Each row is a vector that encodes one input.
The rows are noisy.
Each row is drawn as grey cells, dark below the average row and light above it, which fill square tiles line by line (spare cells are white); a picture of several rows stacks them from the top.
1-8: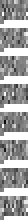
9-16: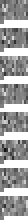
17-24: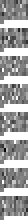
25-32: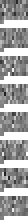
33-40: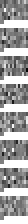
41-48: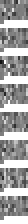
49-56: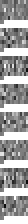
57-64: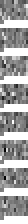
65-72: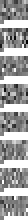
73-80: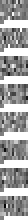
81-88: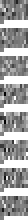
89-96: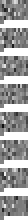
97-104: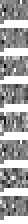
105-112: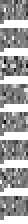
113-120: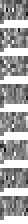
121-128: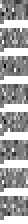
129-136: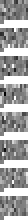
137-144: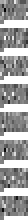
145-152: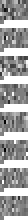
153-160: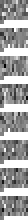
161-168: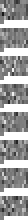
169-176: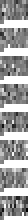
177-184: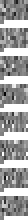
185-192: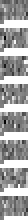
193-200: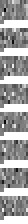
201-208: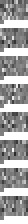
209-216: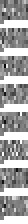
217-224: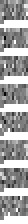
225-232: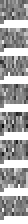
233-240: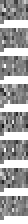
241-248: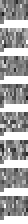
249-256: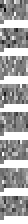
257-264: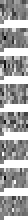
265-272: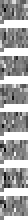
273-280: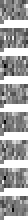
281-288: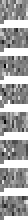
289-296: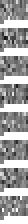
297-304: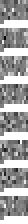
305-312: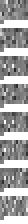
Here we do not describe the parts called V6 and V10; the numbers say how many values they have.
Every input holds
either one of 12 labels, a point on a 12-point line and a true/false value, or a value of V6 and two values of V10.
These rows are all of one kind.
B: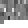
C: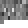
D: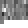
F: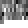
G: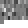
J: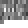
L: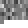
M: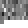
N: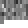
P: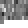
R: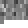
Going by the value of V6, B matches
G, J, L and P.
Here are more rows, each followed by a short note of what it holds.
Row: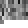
one of 12 labels, a point on a 12-point line and a true/false value
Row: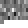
a value of V6 and two values of V10
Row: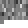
a value of V6 and two values of V10
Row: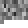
a value of V6 and two values of V10
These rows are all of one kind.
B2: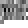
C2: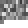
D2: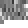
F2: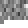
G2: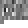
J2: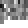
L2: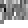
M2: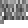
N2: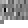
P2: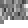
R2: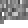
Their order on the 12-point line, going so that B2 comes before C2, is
B2, M2, R2, C2, L2, N2, F2, G2, P2, J2, D2.
